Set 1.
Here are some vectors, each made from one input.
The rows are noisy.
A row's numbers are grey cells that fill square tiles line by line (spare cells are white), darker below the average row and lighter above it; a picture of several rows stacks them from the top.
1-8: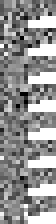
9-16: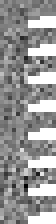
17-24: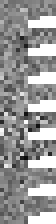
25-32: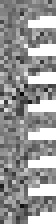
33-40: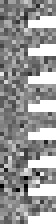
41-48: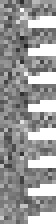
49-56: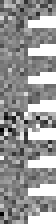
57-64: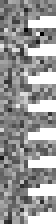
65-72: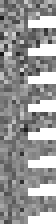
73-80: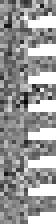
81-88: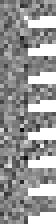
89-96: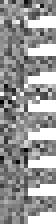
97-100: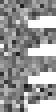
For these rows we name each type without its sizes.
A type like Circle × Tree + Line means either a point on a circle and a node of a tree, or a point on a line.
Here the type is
(Circle + Unit) × Line.
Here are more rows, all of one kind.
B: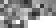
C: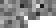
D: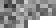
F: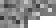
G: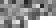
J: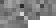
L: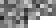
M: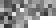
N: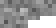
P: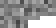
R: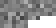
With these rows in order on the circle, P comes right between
F and N.
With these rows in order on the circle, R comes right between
L and M.
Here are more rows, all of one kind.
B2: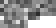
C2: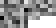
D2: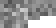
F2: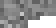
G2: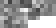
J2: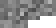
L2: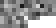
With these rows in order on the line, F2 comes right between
J2 and L2.
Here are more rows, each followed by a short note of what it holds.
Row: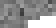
a point on a line
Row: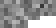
a point on a circle and a point on a line
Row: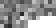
a point on a line
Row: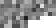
a point on a circle and a point on a line
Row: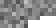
a point on a circle and a point on a line
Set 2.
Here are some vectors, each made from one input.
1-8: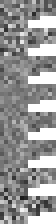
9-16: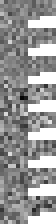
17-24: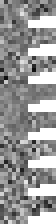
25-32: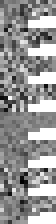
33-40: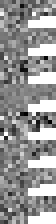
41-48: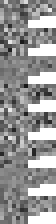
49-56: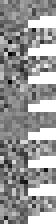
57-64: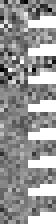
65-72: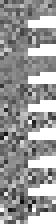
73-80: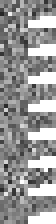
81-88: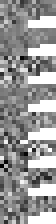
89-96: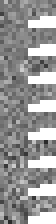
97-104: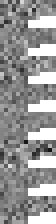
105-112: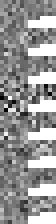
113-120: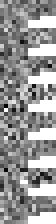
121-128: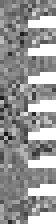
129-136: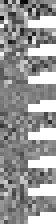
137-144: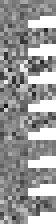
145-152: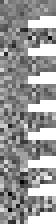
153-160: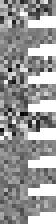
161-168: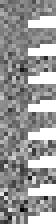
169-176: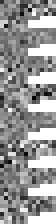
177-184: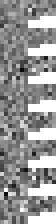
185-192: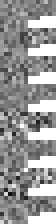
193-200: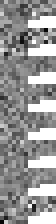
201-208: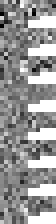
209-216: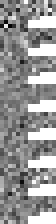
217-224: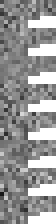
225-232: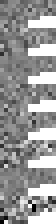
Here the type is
List2(Circle11).
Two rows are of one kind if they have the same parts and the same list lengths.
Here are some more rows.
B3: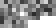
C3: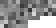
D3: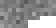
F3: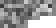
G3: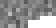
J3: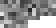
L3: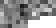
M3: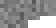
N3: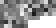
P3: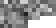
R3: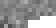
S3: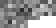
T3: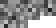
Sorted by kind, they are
B3, L3, P3, R3
C3, D3, G3, J3, M3, N3, T3
F3, S3

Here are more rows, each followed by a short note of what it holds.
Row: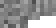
a list of one item
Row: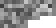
the empty list
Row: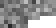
a list of one item
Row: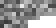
the empty list
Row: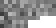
a list of two items
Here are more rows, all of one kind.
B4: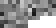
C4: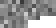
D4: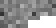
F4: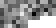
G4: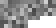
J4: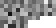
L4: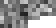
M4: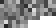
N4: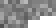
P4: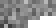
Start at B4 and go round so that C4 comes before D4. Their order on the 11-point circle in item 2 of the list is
B4, G4, N4, C4, M4, P4, J4, F4, L4, D4.
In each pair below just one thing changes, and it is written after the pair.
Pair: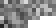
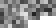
the place on the 11-point circle in item 2 of the list
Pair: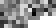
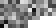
the place on the 11-point circle in item 2 of the list
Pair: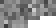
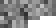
the place on the 11-point circle in item 1 of the list
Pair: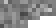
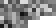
the place on the 11-point circle in item 1 of the list
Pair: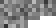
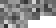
the place on the 11-point circle in item 2 of the list
